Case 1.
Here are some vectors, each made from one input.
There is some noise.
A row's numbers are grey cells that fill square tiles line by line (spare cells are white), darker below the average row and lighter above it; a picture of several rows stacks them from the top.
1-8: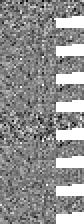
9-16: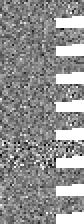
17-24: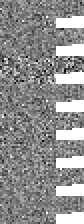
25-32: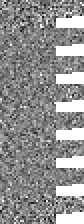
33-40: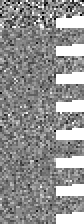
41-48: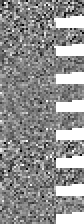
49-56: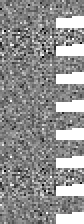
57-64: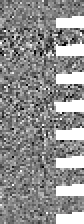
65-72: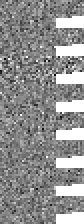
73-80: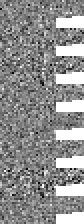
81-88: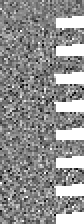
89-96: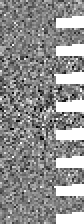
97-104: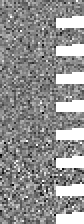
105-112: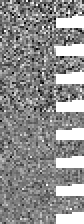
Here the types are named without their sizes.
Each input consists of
either a point on a circle, or a fixed value.
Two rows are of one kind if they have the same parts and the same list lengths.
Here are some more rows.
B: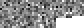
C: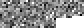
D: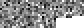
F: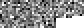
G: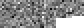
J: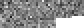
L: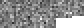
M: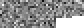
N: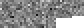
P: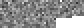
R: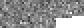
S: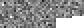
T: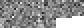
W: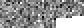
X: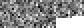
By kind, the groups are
B, C, D, F, G, J, L, M, N, P, R, S, T, W
X

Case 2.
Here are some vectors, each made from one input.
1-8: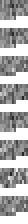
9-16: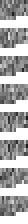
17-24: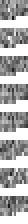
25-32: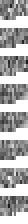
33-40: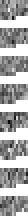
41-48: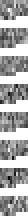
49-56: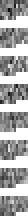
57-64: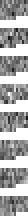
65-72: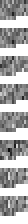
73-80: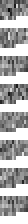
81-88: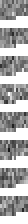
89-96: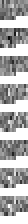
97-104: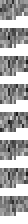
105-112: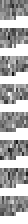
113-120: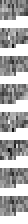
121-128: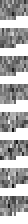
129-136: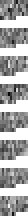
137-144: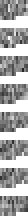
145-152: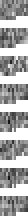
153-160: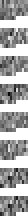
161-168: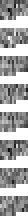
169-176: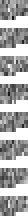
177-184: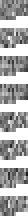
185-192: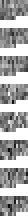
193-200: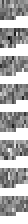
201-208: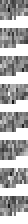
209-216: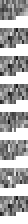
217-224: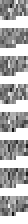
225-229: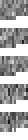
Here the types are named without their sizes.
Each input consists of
four true/false values.
